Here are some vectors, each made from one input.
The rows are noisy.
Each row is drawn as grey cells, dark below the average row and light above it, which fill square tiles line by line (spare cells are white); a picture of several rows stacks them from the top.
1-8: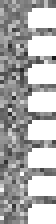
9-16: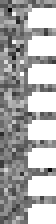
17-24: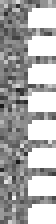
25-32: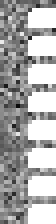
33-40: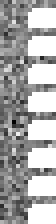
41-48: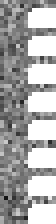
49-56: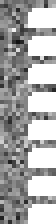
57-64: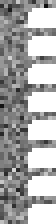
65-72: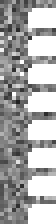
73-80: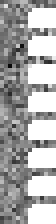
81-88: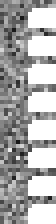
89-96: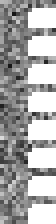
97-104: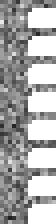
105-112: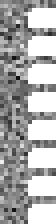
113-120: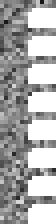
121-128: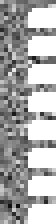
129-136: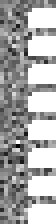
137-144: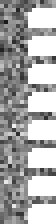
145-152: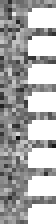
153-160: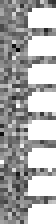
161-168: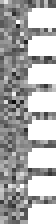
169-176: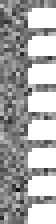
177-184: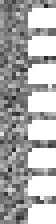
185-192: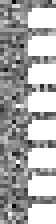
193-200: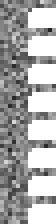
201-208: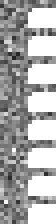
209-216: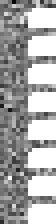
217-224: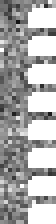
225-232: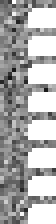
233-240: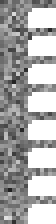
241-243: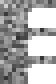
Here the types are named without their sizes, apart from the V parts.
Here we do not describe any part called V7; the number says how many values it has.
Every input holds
a label, together with either a point on a circle, or three true/false values and a value of V7.
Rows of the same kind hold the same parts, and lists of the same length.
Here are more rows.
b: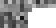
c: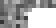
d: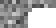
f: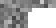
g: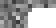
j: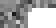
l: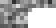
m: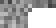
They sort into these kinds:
b, c, j, l
d, f, g, m

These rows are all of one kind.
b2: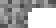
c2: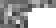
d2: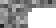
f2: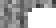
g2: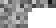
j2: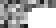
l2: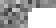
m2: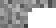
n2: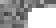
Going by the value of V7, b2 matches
c2, d2 and l2.
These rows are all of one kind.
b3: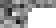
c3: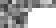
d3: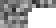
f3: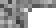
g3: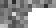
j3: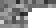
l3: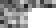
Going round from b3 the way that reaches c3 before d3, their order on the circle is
b3, f3, c3, j3, d3, l3, g3.
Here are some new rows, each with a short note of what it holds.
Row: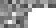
a point on a circle and a label
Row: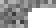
a label, three true/false values and a value of V7
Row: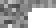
a label, three true/false values and a value of V7
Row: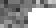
a point on a circle and a label
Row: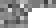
a point on a circle and a label
